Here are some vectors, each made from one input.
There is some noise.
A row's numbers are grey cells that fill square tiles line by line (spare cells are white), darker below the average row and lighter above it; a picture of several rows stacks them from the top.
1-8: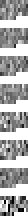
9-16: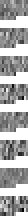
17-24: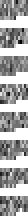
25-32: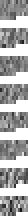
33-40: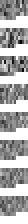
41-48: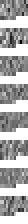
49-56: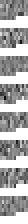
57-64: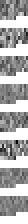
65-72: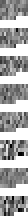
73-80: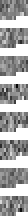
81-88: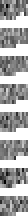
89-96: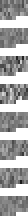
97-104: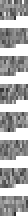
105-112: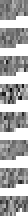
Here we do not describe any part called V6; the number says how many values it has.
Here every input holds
a node of an 8-node tree, together with either a point on an 8-point line, or a value of V6.
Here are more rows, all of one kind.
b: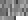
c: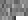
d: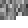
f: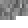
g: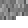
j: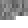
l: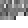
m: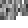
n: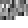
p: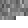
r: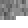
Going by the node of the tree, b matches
c and p.
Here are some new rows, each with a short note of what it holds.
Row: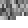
a point on an 8-point line and a node of an 8-node tree
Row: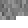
a point on an 8-point line and a node of an 8-node tree
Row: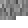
a node of an 8-node tree and a value of V6
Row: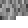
a node of an 8-node tree and a value of V6
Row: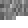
a point on an 8-point line and a node of an 8-node tree
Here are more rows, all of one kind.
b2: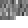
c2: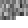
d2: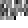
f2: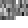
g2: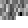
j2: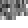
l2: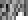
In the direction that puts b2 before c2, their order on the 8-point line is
g2, j2, f2, b2, d2, c2, l2.
